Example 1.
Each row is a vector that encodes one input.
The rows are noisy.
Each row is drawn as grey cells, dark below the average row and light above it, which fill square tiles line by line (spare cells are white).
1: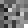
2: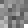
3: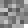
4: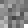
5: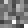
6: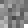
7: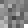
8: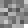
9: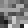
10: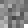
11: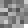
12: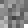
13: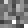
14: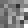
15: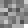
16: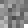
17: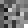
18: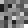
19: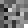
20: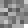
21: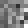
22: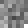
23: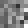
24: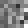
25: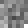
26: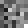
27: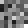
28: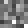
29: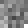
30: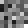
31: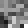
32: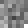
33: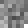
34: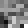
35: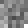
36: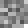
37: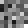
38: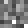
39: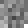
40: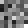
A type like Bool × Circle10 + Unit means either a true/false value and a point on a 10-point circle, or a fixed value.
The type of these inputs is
Line7.
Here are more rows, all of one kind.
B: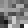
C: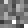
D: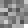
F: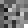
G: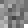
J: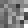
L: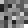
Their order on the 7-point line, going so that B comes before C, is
B, C, G, D, J, F, L.
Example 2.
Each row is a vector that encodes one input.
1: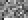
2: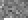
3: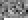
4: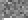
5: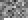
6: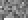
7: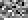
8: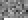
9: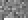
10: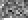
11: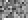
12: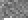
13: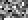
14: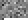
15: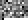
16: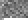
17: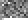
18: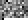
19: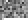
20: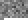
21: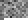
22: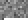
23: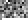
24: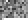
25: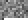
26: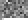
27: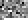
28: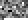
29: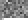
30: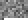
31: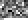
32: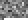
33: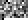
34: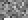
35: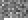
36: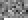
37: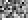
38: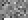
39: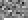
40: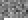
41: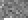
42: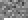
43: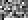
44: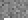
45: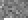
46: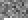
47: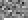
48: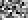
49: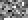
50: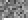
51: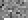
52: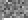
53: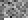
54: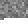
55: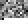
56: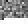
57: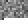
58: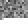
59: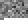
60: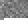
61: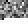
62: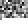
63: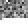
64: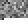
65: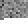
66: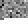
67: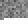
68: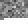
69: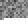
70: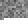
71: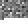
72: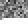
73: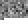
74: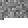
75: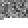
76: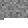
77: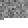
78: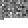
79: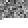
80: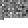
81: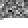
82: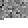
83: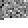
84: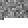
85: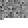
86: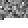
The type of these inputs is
Line10.
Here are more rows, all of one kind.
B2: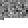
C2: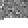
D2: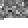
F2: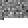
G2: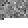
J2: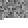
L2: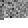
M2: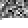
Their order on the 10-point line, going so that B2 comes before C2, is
B2, F2, C2, D2, G2, M2, J2, L2.
